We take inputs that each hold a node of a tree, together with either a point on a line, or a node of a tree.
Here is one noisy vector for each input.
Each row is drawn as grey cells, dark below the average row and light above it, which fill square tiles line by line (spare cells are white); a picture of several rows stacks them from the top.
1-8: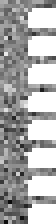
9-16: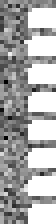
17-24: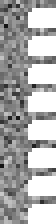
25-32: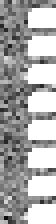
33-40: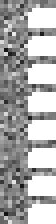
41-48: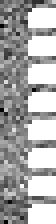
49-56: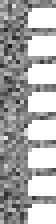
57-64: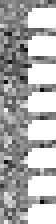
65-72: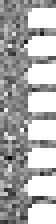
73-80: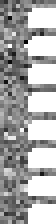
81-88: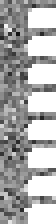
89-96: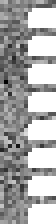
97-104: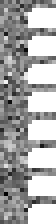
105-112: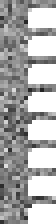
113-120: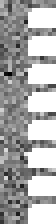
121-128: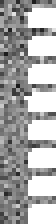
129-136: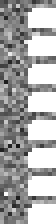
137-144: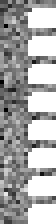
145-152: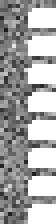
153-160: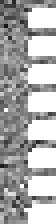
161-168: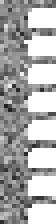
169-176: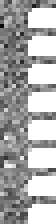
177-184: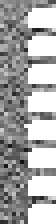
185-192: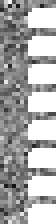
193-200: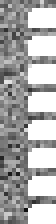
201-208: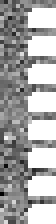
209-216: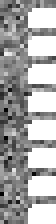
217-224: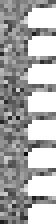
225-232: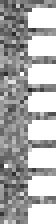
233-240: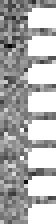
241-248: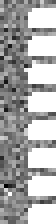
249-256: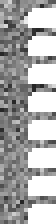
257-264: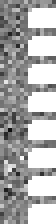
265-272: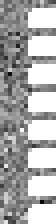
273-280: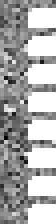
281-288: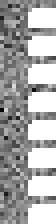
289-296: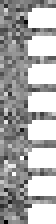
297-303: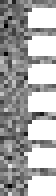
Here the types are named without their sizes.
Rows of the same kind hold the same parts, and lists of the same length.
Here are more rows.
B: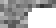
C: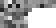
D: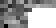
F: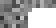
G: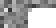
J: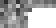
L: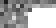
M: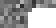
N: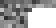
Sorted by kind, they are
B, C, F, G
D, J, L, M, N

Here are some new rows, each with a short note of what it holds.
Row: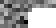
a node of each of two trees
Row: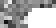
a point on a line and a node of a tree
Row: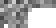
a point on a line and a node of a tree
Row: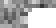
a point on a line and a node of a tree
